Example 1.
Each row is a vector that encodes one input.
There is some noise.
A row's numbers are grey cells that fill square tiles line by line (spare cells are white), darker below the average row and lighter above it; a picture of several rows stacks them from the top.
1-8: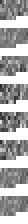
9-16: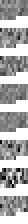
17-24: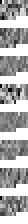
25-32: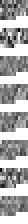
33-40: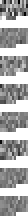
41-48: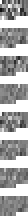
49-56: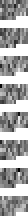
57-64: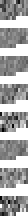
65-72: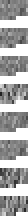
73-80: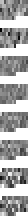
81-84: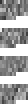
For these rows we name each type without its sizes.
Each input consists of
either a point on a circle, or a node of a tree.
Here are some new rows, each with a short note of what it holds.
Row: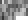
a point on a circle
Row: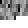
a point on a circle
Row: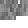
a node of a tree
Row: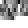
a point on a circle
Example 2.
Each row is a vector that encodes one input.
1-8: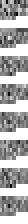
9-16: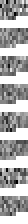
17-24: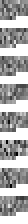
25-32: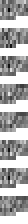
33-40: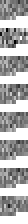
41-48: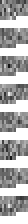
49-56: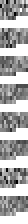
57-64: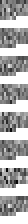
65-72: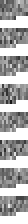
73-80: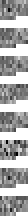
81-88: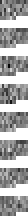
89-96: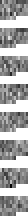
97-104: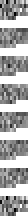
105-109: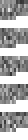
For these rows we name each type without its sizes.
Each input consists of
a true/false value, together with either a fixed value, or a node of a tree.
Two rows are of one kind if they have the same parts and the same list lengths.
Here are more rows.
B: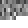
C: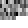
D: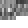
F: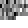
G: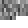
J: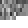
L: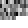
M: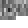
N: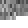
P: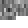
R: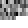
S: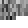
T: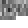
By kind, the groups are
B, D, G, J, M, N, P, S, T
C, F, L, R

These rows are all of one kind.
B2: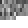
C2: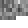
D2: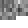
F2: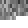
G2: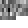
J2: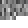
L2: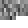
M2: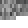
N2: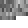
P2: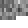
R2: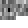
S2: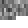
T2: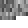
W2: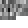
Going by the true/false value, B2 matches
F2, J2 and M2.
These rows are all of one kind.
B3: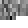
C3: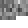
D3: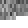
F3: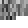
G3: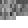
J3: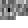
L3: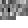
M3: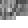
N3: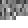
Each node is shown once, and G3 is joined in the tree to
C3, D3 and M3.
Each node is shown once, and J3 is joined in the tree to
D3 and L3.
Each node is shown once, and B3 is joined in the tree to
F3 and M3.
